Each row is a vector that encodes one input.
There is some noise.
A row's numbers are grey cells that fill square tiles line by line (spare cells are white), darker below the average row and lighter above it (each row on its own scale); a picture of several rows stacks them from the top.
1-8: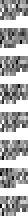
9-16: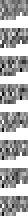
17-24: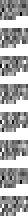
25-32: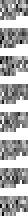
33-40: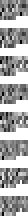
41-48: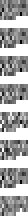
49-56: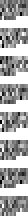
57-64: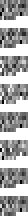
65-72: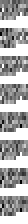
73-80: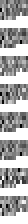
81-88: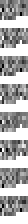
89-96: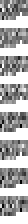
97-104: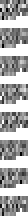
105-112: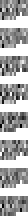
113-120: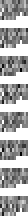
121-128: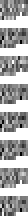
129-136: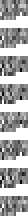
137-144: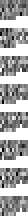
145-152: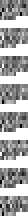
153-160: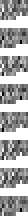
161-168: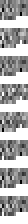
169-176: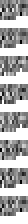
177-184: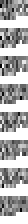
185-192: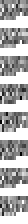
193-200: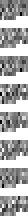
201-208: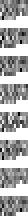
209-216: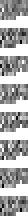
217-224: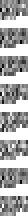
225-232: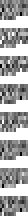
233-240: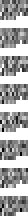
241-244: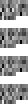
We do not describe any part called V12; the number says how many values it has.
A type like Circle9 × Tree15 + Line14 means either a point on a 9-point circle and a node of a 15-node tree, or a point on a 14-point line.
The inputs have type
List2(Line7 × V12).
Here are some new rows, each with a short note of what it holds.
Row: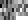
the empty list
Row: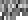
a list of two items
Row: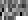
a list of one item
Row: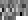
a list of one item
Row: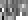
a list of two items
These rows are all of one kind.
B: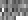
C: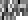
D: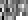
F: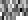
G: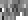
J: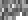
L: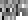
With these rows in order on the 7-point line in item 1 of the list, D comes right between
B and L.
